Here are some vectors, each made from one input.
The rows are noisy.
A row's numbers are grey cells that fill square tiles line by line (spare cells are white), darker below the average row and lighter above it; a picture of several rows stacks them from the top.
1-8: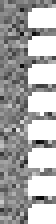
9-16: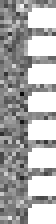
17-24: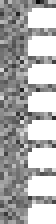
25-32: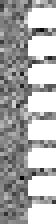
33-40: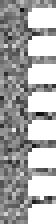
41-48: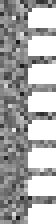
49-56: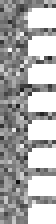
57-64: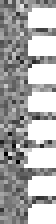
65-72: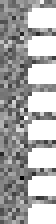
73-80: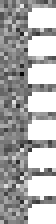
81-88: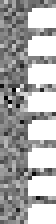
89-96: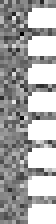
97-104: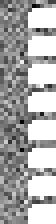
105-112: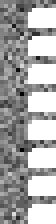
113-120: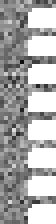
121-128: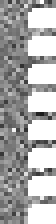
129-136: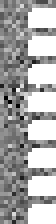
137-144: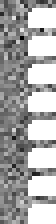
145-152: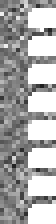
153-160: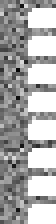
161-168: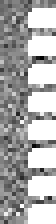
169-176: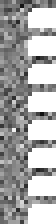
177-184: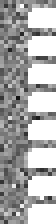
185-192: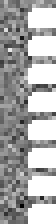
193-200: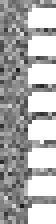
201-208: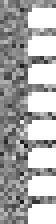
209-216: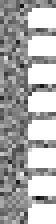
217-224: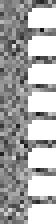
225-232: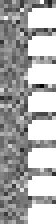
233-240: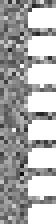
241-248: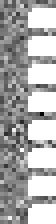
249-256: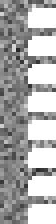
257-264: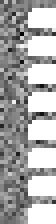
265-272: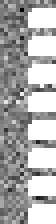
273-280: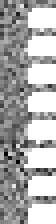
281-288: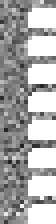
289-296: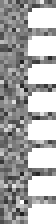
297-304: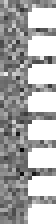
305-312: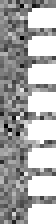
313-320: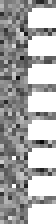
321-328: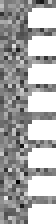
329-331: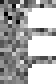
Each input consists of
a list of up to three points on a 6-point line.
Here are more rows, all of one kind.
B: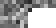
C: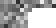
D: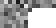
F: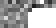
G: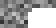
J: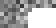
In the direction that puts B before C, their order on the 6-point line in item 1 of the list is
B, F, D, G, J, C.
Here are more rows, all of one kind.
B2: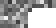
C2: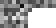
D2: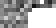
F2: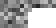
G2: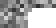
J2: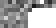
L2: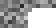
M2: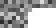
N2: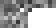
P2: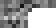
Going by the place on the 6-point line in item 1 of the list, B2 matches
C2, N2 and P2.
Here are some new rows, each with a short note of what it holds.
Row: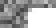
a list of three items
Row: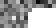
a list of one item
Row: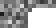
a list of one item
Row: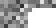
a list of two items
